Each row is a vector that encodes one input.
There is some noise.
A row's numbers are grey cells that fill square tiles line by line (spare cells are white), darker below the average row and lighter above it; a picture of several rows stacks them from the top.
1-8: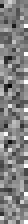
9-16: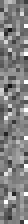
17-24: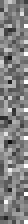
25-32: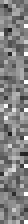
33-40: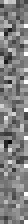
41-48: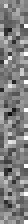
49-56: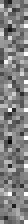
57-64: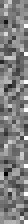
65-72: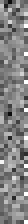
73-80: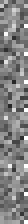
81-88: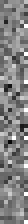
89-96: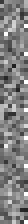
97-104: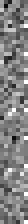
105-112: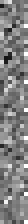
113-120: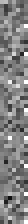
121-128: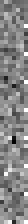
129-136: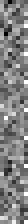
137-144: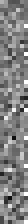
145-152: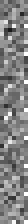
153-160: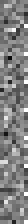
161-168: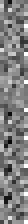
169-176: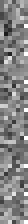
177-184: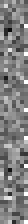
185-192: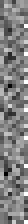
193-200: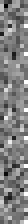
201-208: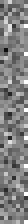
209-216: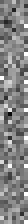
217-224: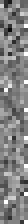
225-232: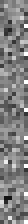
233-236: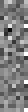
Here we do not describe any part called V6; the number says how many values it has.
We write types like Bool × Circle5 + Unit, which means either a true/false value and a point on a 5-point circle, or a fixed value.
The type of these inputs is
Label8 × List2(Bool × Line5) × V6.
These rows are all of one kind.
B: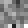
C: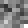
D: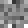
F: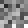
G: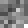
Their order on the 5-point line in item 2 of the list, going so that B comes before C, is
D, B, F, C, G.
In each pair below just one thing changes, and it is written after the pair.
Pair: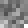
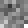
the true/false value in item 2 of the list
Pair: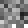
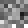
the true/false value in item 2 of the list
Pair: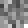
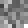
the place on the 5-point line in item 2 of the list
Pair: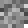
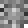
the place on the 5-point line in item 1 of the list
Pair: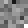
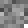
the label
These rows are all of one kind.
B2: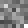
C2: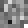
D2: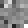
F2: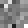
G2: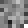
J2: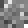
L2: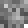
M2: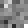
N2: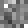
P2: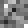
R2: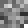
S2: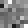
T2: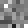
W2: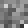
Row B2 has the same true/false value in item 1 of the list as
G2, L2, R2 and W2.
